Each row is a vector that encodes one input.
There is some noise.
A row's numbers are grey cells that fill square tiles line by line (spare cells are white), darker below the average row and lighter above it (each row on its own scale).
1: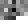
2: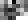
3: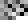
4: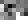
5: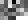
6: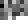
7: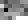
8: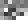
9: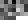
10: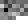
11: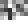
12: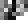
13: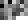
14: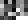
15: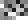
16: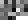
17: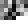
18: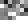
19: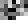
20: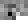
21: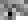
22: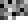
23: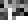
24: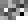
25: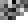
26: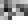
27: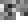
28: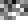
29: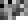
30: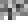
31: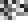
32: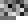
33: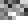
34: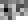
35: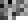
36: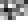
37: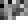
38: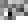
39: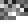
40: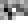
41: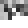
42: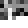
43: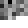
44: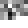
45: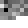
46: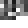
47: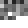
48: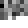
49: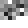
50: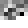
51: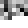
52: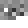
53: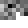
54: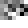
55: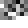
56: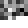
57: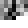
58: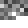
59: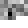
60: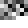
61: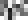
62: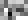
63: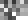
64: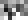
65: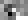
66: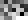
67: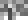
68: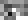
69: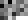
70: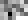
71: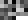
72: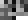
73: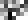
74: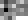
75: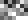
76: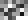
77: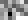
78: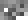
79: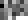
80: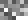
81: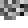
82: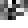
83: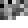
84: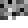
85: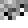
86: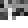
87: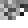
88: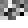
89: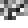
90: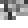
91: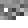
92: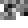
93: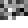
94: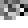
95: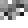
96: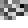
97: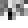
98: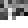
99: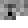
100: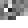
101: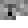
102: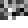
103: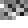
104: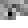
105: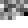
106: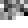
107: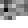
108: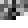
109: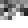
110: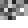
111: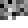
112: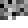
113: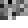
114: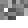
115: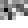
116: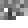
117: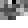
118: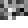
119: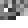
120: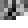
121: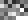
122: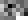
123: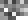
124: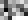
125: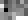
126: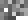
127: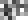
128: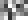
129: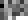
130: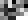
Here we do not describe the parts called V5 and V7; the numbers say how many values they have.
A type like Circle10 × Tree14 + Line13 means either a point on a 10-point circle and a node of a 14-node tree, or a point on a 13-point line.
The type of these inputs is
Line6 + (Line8 + V5) × V7.
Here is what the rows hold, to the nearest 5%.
About 20% of them hold a point on a 6-point line. The rest hold a value of V7, together with either a point on an 8-point line, or a value of V5.
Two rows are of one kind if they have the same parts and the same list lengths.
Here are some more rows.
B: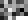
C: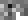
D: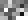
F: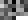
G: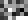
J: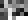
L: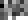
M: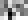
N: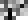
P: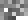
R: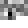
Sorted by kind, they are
B, G, J, L
C, F
D, M, N, P, R

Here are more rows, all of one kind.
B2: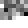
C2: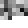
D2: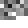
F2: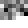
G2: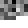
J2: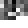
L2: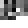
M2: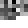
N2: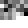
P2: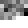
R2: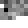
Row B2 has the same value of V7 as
C2, F2, N2 and P2.
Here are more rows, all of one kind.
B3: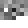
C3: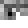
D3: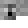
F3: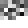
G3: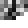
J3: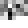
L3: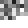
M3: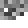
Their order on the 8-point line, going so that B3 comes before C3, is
B3, D3, G3, M3, J3, F3, C3, L3.
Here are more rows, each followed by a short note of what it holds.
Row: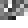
a point on an 8-point line and a value of V7
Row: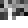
a point on a 6-point line
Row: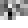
a point on an 8-point line and a value of V7
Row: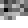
a value of V5 and a value of V7
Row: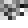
a point on an 8-point line and a value of V7
